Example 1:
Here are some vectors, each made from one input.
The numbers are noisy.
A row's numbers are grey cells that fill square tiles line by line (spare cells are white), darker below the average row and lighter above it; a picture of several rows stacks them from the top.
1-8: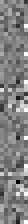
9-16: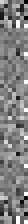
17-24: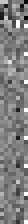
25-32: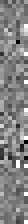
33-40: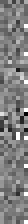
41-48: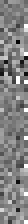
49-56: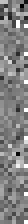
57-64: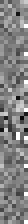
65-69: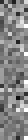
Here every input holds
either a fixed value, or a node of a 9-node tree and a true/false value.
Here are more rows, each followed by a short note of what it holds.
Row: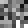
a fixed value
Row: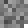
a node of a 9-node tree and a true/false value
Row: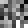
a fixed value
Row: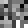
a fixed value
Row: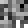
a fixed value
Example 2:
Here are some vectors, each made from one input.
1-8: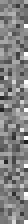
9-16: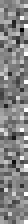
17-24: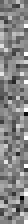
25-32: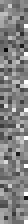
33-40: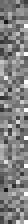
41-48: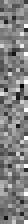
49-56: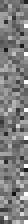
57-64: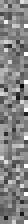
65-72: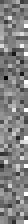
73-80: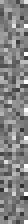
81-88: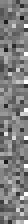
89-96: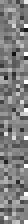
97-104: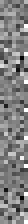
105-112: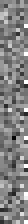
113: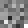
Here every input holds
a list of up to two points on an 8-point circle.
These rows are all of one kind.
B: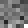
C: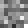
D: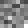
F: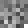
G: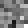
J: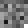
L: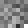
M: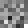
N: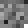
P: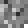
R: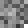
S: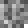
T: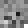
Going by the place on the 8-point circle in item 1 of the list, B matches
J and N.
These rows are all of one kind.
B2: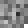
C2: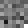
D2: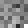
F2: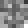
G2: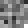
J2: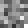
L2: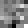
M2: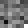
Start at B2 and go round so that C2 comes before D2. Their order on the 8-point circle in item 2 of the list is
B2, C2, G2, F2, L2, J2, D2, M2.
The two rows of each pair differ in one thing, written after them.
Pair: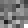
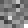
the place on the 8-point circle in item 1 of the list
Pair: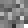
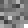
the place on the 8-point circle in item 1 of the list
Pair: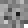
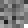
the place on the 8-point circle in item 1 of the list
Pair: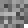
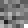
the place on the 8-point circle in item 1 of the list
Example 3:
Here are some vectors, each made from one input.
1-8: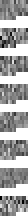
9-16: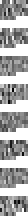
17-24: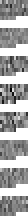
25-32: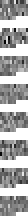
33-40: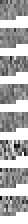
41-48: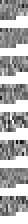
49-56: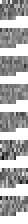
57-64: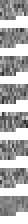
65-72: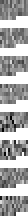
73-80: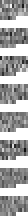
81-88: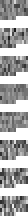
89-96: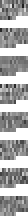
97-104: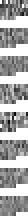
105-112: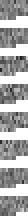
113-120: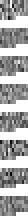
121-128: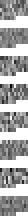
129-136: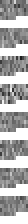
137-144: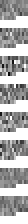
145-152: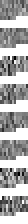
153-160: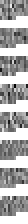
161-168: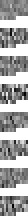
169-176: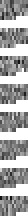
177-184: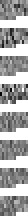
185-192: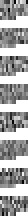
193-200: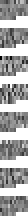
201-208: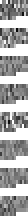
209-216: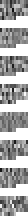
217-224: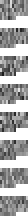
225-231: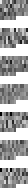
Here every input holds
either a point on a 6-point circle, or three true/false values.
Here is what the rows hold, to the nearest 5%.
About 40% of them hold a point on a 6-point circle. The rest hold three true/false values.
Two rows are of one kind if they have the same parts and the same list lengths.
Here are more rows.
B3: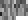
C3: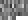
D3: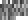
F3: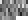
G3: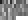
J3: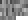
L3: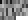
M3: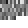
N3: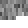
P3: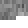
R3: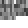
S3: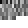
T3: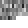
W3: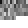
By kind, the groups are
B3, D3, N3, P3, R3, T3
C3, F3, G3, J3, L3, M3, S3, W3

